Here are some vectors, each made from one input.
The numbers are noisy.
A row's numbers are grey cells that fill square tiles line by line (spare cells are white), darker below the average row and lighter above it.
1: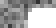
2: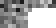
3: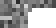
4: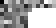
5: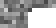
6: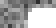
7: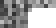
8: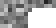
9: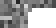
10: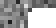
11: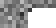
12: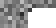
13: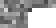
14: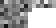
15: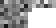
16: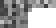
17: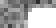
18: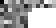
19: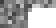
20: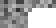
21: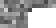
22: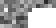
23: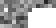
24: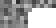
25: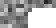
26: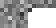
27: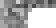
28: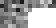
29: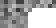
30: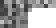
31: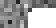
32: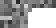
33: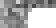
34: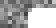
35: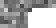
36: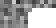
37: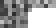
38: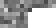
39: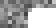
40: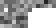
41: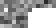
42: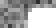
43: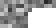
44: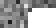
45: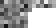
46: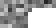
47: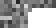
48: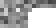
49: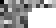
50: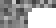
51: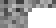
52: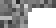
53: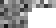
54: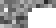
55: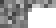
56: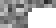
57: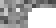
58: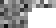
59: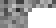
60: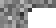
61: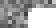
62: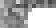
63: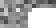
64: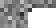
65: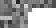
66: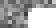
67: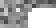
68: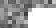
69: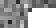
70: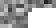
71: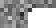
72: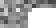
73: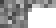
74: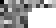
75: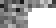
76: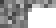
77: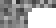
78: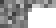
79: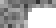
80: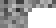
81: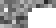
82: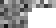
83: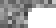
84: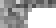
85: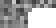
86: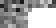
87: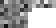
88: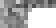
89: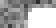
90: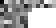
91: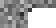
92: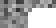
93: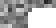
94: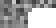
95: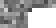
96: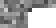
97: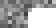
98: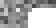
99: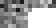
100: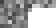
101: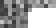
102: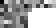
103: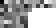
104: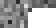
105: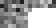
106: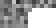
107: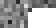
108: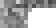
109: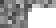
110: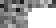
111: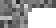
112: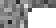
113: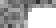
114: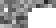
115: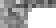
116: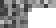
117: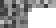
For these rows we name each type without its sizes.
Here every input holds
a point on a line.
